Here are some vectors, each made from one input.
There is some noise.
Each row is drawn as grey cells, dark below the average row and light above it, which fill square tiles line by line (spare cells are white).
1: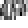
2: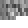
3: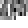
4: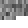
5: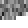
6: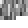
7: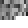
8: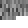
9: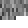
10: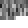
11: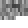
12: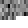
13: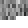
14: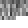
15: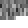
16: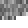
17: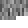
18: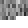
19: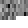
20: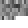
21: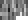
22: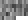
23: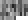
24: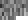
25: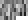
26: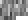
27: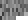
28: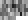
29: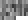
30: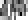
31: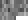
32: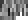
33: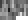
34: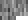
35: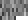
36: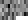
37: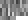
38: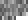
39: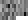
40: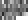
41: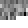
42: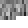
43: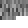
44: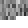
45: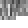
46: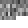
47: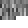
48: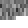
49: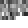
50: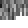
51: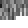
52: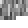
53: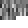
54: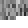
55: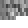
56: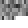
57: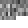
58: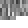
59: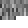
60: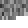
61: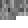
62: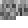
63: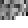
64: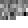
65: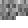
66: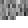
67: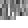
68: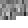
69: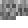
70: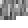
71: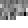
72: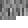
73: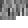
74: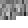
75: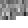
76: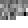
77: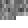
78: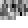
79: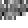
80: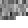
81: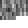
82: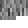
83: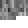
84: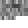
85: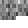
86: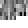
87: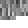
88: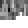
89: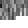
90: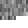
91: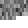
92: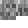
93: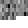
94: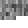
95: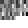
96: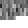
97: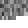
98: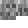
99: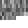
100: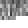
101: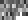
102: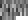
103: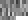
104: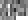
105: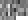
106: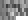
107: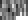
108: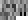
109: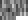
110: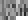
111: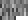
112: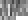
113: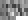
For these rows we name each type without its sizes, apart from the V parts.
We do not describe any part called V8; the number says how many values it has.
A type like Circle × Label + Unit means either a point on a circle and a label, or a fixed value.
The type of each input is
Bool × Circle + V8.
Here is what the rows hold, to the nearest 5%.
About 60% of them hold a point on a circle and a true/false value. The rest hold a value of V8.
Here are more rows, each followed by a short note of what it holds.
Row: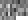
a point on a circle and a true/false value
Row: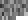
a value of V8
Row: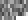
a value of V8
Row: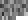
a value of V8
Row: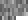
a value of V8
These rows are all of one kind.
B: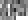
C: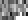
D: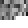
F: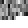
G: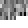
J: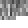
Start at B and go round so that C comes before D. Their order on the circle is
B, G, F, C, D, J.
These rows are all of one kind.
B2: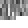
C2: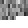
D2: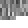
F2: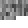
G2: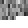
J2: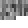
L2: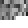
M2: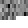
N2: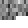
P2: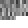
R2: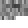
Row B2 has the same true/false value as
D2 and P2.
